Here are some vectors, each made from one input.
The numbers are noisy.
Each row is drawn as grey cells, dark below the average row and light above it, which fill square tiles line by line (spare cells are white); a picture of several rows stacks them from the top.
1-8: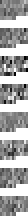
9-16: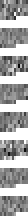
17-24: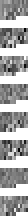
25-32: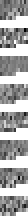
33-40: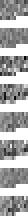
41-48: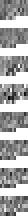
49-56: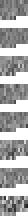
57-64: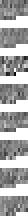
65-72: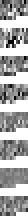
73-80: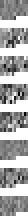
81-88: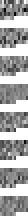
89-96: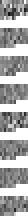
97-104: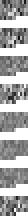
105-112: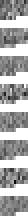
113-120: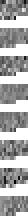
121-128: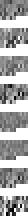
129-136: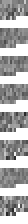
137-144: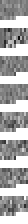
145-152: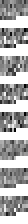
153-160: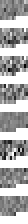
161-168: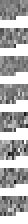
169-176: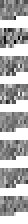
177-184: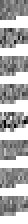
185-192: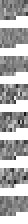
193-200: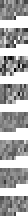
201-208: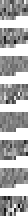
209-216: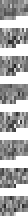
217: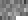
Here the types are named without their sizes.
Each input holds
a list of points on a line.
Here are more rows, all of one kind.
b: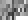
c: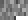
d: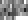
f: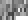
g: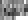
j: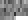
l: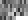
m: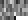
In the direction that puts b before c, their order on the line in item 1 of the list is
l, b, f, j, d, g, c, m.
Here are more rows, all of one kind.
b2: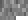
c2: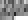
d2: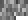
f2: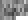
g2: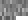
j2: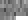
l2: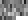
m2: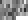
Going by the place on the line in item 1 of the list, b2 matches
d2 and f2.
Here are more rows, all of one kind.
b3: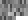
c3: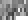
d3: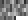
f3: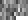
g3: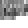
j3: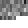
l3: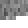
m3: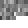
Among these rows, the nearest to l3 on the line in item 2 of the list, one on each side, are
j3 and m3.
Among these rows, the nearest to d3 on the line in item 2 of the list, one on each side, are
f3 and g3.
